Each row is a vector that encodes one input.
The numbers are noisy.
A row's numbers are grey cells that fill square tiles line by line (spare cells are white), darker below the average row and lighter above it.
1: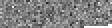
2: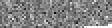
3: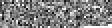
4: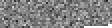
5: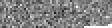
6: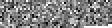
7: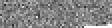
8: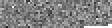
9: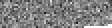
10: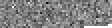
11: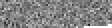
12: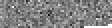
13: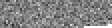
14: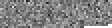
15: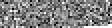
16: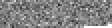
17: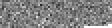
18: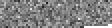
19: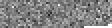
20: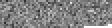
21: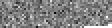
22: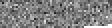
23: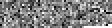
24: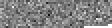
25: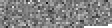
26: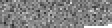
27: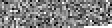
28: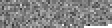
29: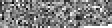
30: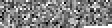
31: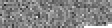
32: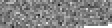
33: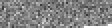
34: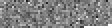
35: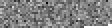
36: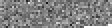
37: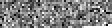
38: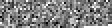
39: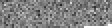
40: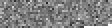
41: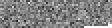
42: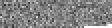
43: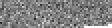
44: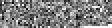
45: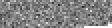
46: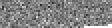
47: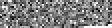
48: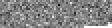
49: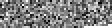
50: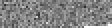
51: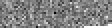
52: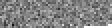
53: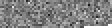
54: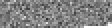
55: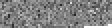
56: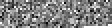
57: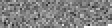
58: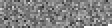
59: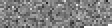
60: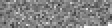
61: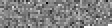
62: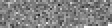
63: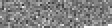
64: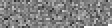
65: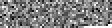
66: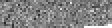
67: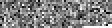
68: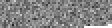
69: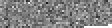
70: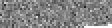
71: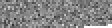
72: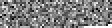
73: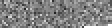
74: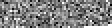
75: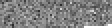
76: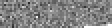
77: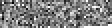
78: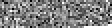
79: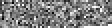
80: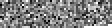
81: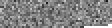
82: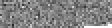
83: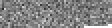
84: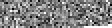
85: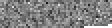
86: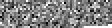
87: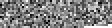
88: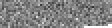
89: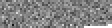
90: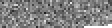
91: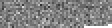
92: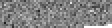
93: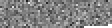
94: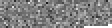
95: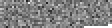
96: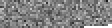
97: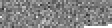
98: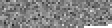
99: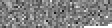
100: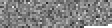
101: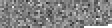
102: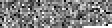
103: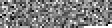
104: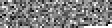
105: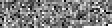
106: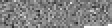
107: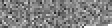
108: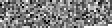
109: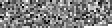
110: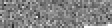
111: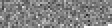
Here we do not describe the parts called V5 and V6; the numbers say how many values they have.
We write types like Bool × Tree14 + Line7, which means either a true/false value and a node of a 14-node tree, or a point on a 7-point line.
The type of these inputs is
Bool × V5 + Line3 × Line3 + V6.
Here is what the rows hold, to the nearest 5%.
About 25% of them hold a point on each of two 3-point lines. About 45% of them hold a true/false value and a value of V5. The rest hold a value of V6.
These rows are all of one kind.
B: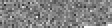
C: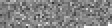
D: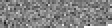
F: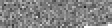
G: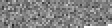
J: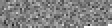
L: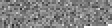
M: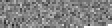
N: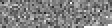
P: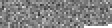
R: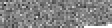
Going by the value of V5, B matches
F and R.
